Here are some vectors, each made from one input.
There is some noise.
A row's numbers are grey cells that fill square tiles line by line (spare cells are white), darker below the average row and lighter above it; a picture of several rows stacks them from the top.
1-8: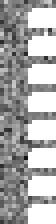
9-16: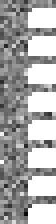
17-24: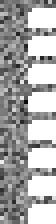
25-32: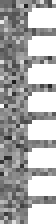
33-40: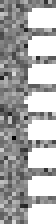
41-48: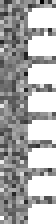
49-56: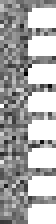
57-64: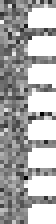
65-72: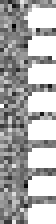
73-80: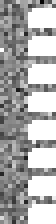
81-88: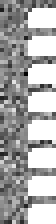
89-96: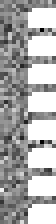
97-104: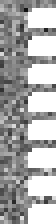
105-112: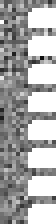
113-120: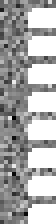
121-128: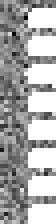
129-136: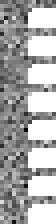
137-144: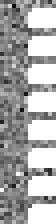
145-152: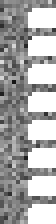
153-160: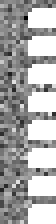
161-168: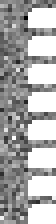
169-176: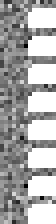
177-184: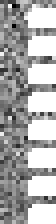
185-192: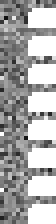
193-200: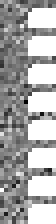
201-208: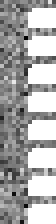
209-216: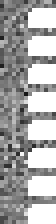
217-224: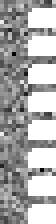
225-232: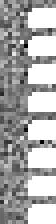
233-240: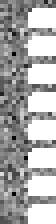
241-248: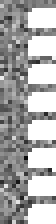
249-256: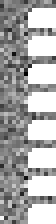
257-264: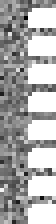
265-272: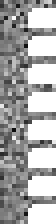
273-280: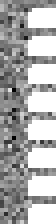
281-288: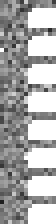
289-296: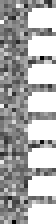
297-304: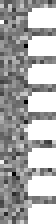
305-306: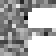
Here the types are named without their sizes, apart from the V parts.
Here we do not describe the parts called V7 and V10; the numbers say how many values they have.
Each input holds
either a point on each of two lines, or a true/false value, a value of V7 and a value of V10.
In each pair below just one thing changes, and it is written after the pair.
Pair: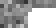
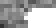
the value of V7
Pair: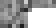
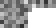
the value of V10
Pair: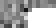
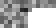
the value of V7
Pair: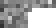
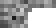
the value of V7
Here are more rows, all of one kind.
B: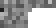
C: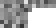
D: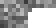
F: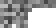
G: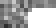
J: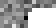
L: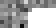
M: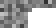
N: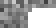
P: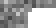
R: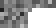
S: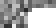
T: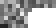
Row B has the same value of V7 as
L, M and N.
